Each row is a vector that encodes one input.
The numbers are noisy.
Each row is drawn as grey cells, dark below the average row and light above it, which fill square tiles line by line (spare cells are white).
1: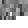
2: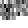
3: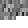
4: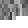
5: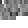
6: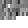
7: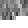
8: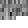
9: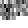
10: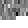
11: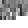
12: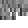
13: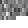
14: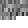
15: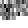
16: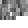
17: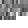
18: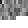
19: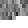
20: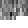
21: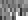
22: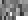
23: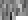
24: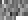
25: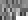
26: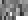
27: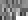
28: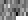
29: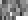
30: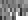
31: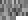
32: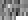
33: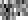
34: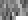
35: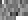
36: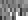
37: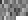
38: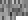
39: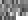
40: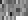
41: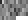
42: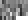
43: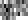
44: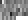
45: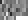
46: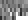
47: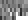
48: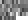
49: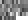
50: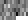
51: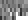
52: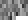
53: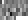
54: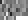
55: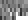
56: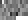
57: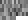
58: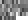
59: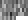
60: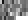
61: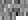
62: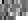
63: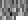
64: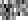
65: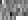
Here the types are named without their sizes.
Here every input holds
a list of points on a line.
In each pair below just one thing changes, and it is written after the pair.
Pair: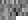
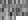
the place on the line in item 2 of the list
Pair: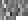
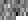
the place on the line in item 1 of the list
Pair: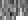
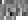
the place on the line in item 1 of the list
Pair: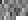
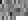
the place on the line in item 2 of the list
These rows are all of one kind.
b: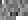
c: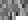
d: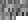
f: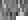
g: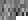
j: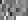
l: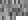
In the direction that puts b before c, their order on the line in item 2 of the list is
j, d, l, f, b, c, g.
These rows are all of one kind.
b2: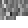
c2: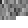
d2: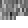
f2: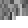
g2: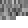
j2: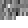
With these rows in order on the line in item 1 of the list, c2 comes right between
b2 and g2.
